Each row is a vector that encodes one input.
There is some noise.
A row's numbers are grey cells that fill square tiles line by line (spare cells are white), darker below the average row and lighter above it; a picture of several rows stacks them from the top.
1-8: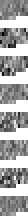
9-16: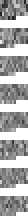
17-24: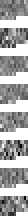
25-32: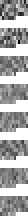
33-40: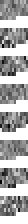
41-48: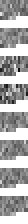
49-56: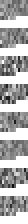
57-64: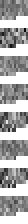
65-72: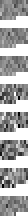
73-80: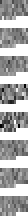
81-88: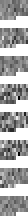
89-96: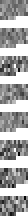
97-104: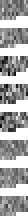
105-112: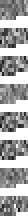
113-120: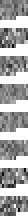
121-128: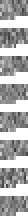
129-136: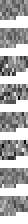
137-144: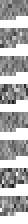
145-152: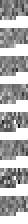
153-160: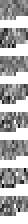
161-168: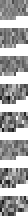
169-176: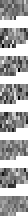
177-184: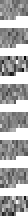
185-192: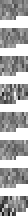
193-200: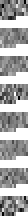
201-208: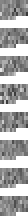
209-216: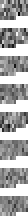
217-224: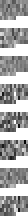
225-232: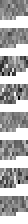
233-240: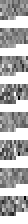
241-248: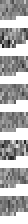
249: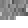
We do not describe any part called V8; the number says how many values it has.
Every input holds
either four labels (each one of 7) and a value of V8, or a point on a 6-point line, or a point on a 10-point line.
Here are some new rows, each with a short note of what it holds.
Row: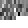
a point on a 6-point line
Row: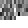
a point on a 6-point line
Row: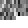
a point on a 6-point line
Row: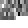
a point on a 6-point line
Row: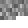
four labels (each one of 7) and a value of V8
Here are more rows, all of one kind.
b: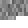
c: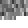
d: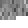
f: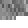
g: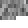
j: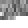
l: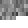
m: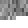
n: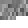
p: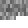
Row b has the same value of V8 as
d and g.
